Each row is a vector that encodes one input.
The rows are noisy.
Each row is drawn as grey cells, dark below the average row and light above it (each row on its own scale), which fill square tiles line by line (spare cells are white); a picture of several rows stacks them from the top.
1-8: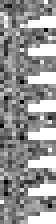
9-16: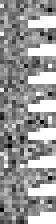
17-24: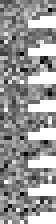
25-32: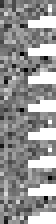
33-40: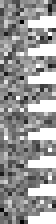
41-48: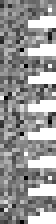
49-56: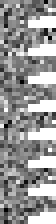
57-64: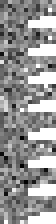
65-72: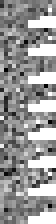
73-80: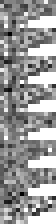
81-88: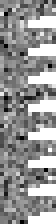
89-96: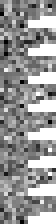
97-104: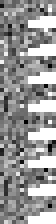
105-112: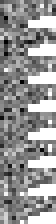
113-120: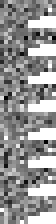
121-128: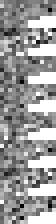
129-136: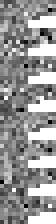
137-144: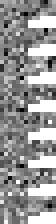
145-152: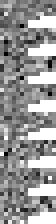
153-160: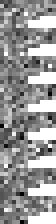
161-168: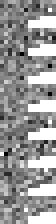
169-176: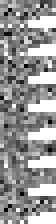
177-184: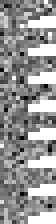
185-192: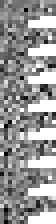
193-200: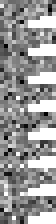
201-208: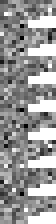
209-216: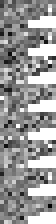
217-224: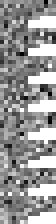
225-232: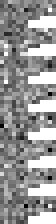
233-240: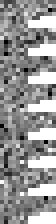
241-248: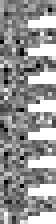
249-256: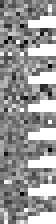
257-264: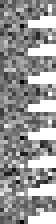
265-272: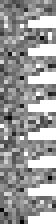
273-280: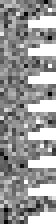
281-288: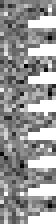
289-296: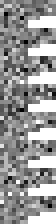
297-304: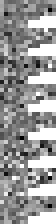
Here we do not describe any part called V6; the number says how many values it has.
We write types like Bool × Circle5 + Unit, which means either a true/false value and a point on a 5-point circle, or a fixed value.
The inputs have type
Bool × (Circle18 + V6).
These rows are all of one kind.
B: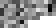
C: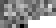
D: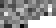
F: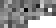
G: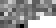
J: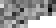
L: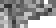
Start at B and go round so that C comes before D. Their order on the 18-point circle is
B, C, D, L, F, G, J.
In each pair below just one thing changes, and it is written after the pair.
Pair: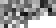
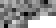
the true/false value
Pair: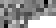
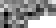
the value of V6
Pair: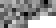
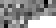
the value of V6
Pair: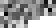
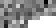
the true/false value
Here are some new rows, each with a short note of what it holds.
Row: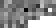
a point on an 18-point circle and a true/false value
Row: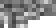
a point on an 18-point circle and a true/false value
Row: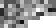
a point on an 18-point circle and a true/false value
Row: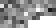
a point on an 18-point circle and a true/false value
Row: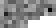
a true/false value and a value of V6
